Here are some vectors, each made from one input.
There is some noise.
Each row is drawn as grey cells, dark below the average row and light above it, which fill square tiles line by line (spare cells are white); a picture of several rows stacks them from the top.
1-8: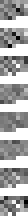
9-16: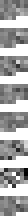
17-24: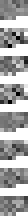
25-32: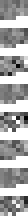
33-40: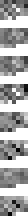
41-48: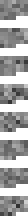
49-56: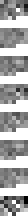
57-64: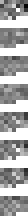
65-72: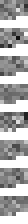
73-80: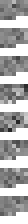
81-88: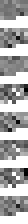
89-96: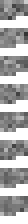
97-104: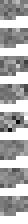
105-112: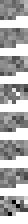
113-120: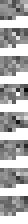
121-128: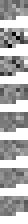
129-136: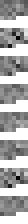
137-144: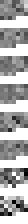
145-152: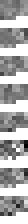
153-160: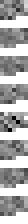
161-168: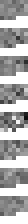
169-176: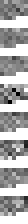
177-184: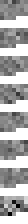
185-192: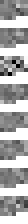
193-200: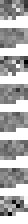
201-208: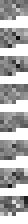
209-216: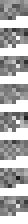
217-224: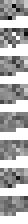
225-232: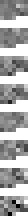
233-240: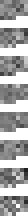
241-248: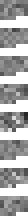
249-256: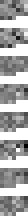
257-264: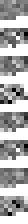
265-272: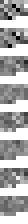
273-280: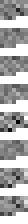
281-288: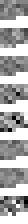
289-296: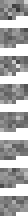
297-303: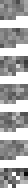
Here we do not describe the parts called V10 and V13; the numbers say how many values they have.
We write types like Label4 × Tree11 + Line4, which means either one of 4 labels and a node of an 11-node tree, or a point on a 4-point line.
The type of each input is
Bool × (Line8 + V13) + V10.
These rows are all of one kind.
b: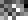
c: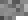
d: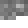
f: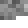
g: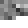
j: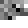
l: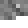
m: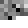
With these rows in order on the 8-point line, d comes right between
c and l.
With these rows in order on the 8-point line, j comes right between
g and m.
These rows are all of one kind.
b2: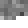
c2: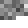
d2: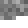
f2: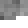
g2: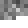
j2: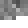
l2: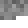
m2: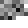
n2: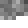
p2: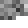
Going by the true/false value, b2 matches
d2 and n2.
